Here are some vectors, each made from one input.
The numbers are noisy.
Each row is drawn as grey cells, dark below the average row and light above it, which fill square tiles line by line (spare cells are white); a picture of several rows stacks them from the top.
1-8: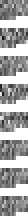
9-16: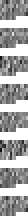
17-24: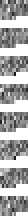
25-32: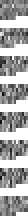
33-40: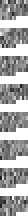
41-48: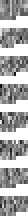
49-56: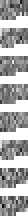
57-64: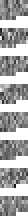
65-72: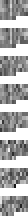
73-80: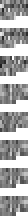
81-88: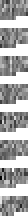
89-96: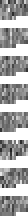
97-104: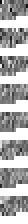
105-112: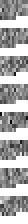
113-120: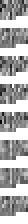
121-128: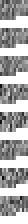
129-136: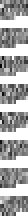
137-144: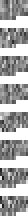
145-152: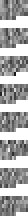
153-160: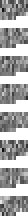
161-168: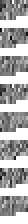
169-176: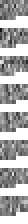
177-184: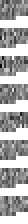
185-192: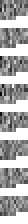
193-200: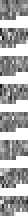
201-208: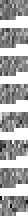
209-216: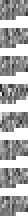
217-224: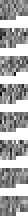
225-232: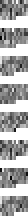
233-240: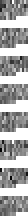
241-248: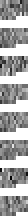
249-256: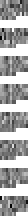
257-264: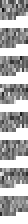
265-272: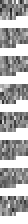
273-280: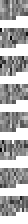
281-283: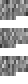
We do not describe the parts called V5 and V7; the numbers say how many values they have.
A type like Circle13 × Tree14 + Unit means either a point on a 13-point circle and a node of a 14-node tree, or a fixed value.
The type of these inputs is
Bool × (Circle9 + V7) + Line10 + V5.
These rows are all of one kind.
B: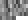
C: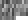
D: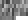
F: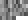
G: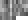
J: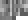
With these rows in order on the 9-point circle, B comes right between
C and F.
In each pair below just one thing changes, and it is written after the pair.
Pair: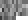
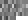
the value of V7
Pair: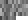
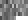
the true/false value
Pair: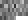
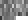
the value of V7
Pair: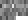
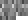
the true/false value
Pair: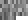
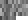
the value of V7
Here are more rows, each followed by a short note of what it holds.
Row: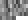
a point on a 9-point circle and a true/false value
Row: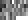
a point on a 10-point line
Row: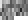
a value of V5
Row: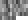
a point on a 9-point circle and a true/false value
